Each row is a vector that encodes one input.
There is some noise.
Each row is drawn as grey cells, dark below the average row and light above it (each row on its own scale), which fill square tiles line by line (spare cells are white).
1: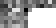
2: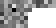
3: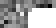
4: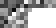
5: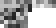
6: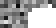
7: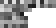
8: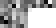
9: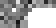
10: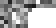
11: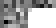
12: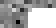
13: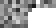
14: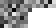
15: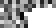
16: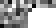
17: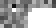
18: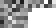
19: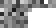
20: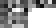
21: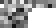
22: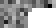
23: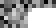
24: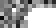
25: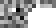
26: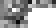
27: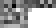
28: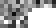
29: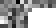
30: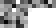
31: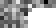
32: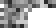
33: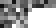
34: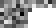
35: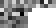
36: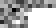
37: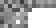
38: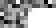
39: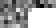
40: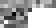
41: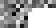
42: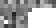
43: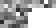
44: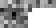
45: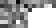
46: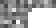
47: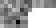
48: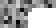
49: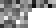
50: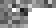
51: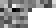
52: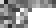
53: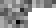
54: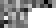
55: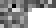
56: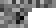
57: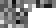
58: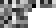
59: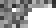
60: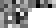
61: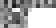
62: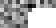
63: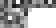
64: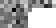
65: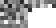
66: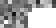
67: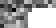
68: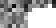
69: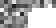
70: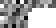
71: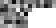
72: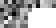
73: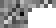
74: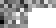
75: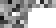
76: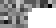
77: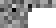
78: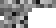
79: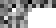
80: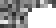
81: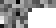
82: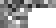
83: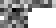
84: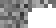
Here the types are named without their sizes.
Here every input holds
a label and a true/false value, together with either a point on a circle, or a fixed value.
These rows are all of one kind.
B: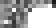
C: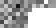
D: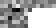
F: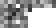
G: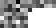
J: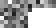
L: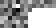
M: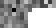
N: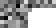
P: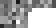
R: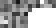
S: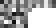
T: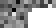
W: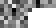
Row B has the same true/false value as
C, N and R.
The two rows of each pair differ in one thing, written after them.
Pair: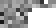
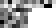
the true/false value
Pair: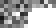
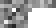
the place on the circle
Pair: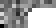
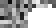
the place on the circle
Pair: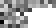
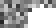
the true/false value
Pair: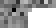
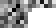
the true/false value
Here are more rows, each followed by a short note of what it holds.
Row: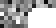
a point on a circle, a label and a true/false value
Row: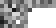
a point on a circle, a label and a true/false value
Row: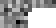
a label and a true/false value
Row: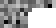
a label and a true/false value
